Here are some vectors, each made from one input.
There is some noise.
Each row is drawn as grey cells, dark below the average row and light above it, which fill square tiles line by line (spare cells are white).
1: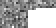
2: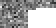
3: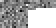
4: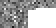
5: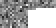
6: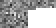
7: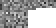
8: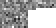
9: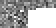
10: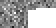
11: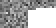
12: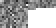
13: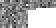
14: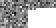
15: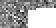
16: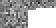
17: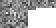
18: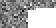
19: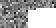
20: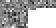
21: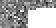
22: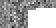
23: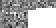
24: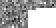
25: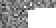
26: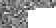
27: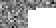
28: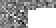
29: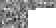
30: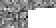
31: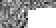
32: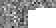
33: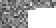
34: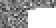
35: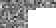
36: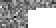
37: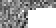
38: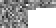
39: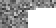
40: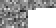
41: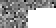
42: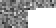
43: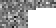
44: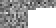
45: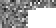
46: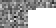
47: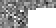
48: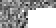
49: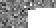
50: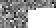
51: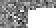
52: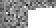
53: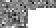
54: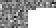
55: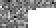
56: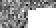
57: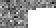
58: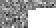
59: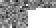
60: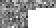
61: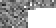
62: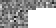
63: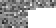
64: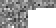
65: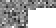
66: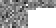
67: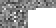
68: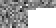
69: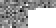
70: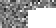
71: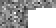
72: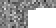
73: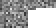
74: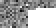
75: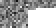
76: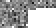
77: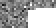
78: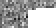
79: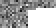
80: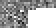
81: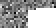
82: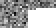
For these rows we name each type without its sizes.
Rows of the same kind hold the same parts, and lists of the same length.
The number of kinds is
2.
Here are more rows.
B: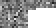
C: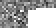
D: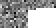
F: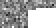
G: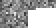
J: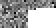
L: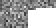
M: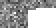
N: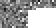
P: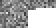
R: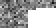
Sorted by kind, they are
B, F, G, L, M, P, R
C, D, J, N

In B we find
a point on a circle, a label and a true/false value.
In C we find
a label.
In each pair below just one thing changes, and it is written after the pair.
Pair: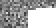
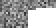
the place on the circle
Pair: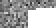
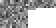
the label
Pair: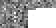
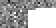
the place on the circle
